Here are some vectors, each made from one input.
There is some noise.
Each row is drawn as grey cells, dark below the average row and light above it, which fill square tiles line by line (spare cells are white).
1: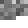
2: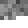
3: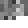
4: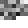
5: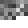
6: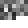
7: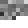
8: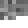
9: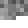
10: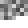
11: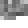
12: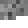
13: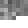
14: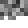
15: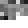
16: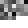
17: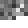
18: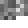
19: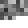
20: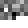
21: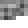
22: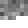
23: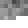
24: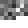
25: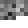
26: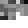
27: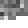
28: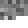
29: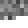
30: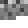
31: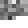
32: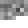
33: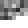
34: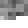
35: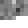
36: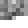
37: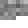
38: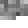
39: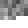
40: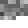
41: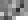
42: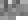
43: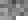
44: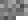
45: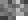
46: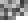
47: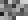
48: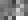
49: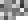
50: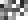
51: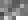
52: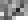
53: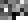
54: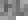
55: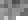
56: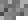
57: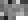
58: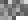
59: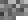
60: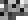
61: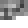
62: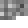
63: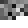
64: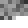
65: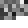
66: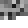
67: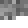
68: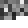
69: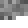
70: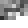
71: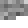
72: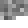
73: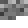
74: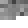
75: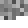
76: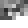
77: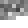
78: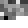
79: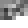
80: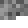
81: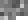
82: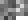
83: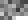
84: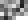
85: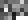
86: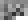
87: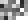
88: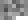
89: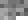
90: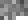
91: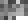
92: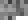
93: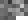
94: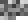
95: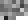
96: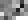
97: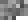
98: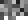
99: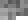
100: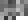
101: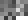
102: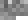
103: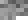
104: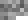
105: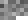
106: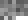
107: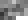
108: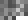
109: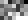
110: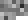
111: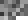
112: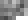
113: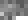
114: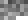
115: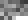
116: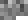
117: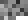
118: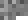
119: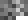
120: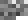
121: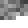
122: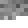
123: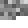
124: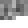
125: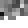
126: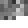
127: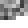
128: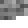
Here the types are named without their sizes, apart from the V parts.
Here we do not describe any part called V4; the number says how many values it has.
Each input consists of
a list of items, each a true/false value and a value of V4.
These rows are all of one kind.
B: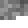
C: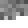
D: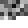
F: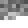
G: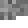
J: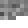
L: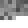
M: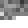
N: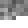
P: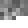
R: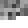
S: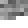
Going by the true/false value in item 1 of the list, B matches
C, G, L and M.
